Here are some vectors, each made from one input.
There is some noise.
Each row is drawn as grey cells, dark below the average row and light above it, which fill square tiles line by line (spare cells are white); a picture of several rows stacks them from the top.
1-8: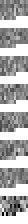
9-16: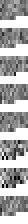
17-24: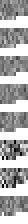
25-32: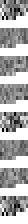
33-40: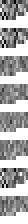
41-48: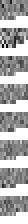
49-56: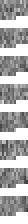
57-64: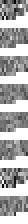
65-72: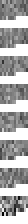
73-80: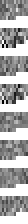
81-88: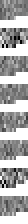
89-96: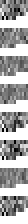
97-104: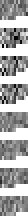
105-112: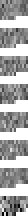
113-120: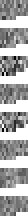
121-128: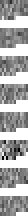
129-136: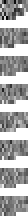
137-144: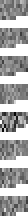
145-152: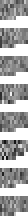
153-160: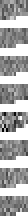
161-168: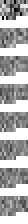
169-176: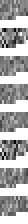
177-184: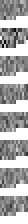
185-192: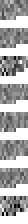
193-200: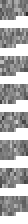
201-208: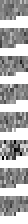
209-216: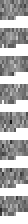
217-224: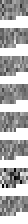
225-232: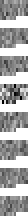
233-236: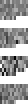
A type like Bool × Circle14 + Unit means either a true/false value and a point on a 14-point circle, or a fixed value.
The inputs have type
(Bool × Tree7 + Tree9) × Label9 + Line5.
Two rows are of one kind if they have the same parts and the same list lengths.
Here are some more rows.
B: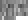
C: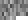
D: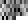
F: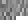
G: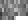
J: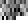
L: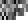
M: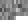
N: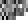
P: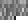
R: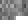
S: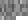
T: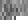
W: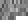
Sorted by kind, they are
B, C, F, P, S, T
D, J, L, N
G, M, R, W

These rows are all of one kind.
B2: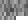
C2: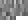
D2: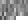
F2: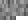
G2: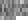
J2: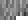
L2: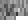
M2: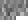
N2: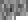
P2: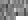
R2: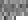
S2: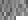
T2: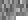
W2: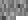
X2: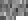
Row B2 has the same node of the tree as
M2, N2, R2 and S2.
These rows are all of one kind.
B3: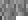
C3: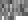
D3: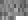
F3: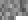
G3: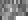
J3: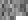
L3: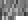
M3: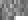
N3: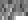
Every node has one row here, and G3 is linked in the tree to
B3.
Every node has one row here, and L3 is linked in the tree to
M3.
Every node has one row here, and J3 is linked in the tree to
B3, D3 and F3.
